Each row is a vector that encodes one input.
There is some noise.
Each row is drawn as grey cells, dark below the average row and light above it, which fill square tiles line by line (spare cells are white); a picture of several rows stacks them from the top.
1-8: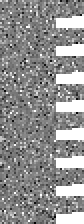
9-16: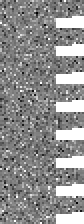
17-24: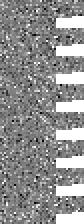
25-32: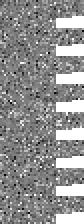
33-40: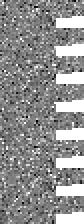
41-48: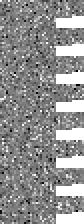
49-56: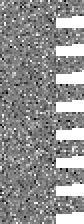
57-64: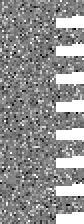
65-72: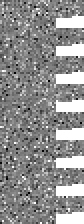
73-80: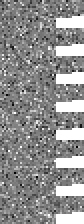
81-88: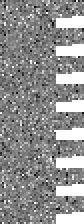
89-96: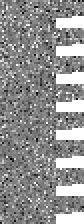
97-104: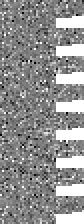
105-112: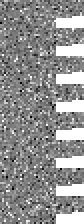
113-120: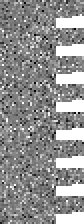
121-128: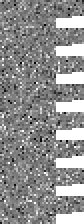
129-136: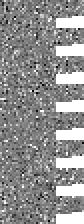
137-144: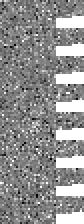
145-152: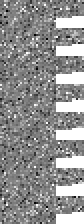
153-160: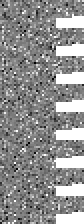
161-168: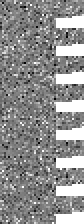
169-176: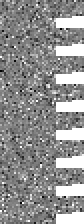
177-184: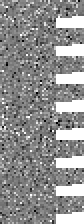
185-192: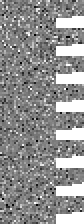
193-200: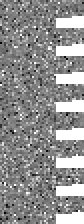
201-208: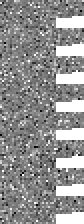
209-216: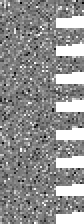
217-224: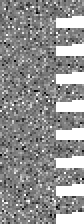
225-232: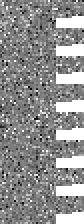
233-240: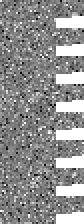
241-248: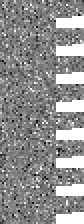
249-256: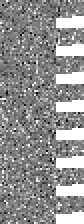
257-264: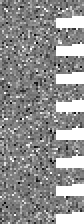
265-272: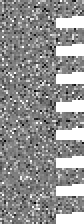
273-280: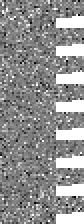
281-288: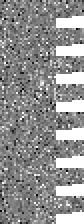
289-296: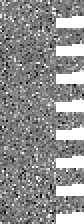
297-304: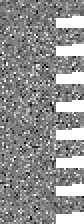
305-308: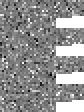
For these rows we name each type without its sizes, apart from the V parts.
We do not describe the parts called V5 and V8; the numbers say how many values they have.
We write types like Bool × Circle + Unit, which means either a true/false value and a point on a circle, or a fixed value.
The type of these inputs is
Bool × Line × Line × (Unit + V5 × V8).
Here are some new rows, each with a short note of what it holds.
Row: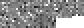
a point on each of two lines and a true/false value
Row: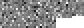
a point on each of two lines and a true/false value
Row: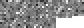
a point on each of two lines, a true/false value, a value of V5 and a value of V8
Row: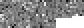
a point on each of two lines, a true/false value, a value of V5 and a value of V8
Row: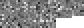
a point on each of two lines, a true/false value, a value of V5 and a value of V8
